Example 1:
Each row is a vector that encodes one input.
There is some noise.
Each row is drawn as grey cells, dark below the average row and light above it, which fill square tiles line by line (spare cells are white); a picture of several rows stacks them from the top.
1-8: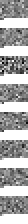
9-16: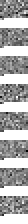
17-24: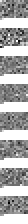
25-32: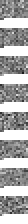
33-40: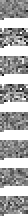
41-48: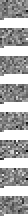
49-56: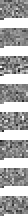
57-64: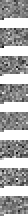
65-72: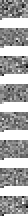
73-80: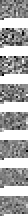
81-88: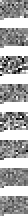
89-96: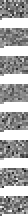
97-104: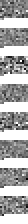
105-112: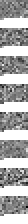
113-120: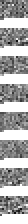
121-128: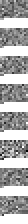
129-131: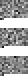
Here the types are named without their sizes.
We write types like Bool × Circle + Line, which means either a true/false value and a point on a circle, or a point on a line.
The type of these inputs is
List(Line).
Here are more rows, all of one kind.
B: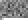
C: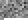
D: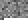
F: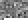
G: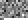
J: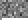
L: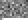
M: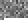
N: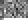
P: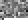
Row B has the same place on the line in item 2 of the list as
M and N.
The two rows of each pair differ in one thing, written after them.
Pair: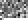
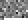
the place on the line in item 2 of the list
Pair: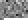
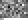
the place on the line in item 1 of the list
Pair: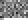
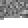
the place on the line in item 2 of the list
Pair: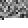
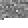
the place on the line in item 2 of the list
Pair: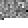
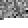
the place on the line in item 1 of the list
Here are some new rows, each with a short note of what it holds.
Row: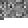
a list of one item
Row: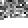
the empty list
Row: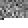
a list of one item
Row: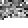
the empty list
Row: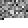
a list of one item
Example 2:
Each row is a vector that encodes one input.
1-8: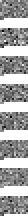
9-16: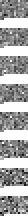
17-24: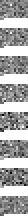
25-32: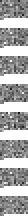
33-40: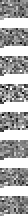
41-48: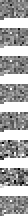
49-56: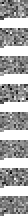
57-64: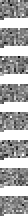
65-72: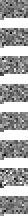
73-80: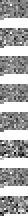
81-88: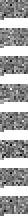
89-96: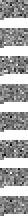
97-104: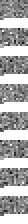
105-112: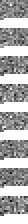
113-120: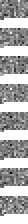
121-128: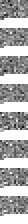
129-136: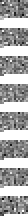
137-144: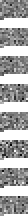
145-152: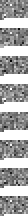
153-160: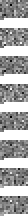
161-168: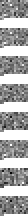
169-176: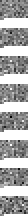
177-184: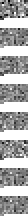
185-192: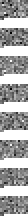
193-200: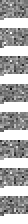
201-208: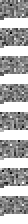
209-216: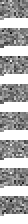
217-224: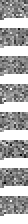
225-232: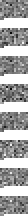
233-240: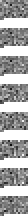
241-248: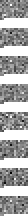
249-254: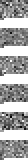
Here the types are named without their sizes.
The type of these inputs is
Bool × Line.
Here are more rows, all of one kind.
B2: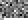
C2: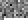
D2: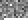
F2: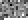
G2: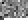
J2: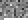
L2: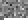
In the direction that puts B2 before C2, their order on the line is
F2, B2, C2, J2, D2, L2, G2.
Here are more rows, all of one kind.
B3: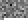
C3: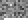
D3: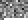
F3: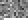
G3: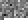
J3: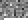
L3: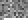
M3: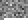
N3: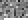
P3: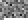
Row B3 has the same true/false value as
G3 and P3.
